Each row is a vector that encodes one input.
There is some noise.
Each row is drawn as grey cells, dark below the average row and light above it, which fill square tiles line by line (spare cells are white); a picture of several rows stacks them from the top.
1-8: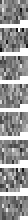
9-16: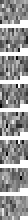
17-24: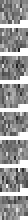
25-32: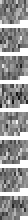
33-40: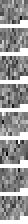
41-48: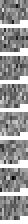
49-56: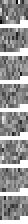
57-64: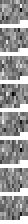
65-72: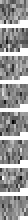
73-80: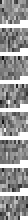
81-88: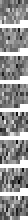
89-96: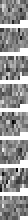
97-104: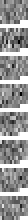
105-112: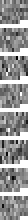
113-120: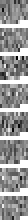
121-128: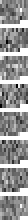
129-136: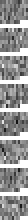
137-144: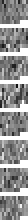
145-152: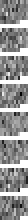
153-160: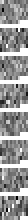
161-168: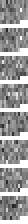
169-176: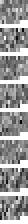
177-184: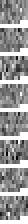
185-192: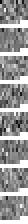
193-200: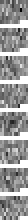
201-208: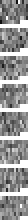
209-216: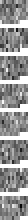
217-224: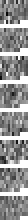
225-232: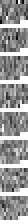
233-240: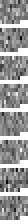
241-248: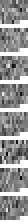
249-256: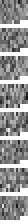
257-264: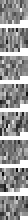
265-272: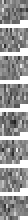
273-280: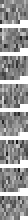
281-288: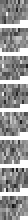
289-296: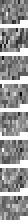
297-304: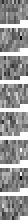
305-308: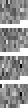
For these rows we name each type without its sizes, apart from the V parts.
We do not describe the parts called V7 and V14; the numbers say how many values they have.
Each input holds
either two labels, or a value of V7 and a value of V14.
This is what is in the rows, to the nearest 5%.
About 20% of them hold two labels. The rest hold a value of V7 and a value of V14.
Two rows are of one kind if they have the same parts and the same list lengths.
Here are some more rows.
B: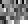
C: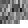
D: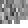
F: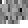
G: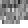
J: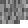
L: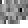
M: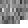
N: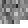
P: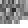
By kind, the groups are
B
C, D, F, G, J, L, M, N, P

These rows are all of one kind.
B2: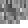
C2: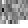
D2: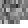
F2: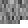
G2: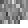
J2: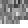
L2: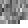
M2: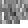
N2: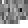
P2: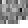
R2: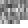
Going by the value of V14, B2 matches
C2, L2, M2 and R2.
